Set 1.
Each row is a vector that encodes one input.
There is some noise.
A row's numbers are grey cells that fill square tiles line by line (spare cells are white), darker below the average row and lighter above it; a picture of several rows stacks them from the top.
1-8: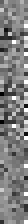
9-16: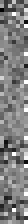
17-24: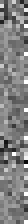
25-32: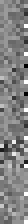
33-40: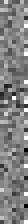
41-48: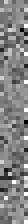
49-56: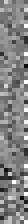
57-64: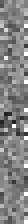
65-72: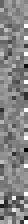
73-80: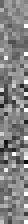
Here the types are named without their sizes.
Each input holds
either a point on a line, or four true/false values.
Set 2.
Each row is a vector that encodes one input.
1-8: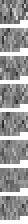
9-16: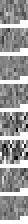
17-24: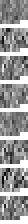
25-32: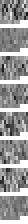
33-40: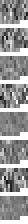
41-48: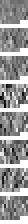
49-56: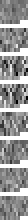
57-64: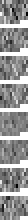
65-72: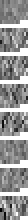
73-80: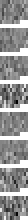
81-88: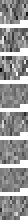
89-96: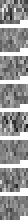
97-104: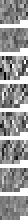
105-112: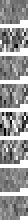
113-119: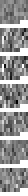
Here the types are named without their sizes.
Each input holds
either a fixed value, or a label and a true/false value.
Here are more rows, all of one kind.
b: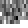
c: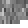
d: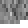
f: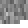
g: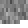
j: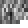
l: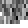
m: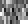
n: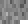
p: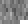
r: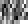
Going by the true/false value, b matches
j and r.
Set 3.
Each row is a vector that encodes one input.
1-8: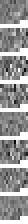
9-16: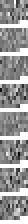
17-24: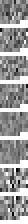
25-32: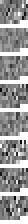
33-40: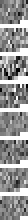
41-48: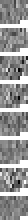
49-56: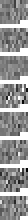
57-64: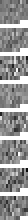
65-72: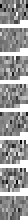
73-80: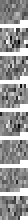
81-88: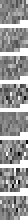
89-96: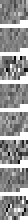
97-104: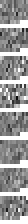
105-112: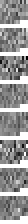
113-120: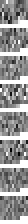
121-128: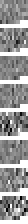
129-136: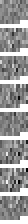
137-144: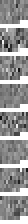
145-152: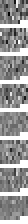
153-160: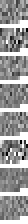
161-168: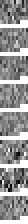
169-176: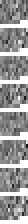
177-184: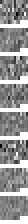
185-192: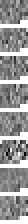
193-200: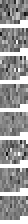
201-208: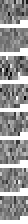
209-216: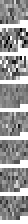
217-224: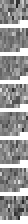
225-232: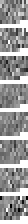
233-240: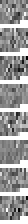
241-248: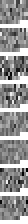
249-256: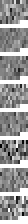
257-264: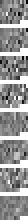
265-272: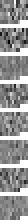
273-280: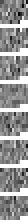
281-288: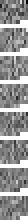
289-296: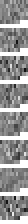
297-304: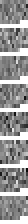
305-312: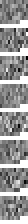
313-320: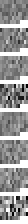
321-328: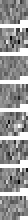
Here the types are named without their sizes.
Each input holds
either a point on a circle and a true/false value, or a fixed value.
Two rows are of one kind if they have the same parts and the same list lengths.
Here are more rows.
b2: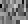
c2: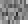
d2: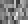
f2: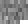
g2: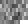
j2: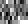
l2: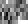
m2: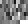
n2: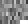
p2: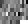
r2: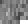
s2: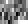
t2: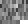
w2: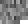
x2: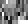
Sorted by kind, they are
b2, c2, d2, f2, g2, m2, n2, p2, r2, t2, w2
j2, l2, s2, x2

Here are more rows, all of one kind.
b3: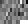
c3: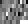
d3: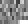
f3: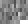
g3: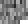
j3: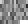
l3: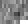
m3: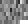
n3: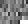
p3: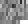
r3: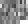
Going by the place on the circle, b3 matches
d3 and m3.
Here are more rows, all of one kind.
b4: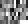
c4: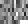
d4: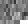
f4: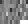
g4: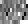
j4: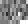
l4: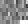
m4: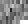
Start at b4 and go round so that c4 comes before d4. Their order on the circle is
b4, f4, c4, m4, j4, l4, g4, d4.
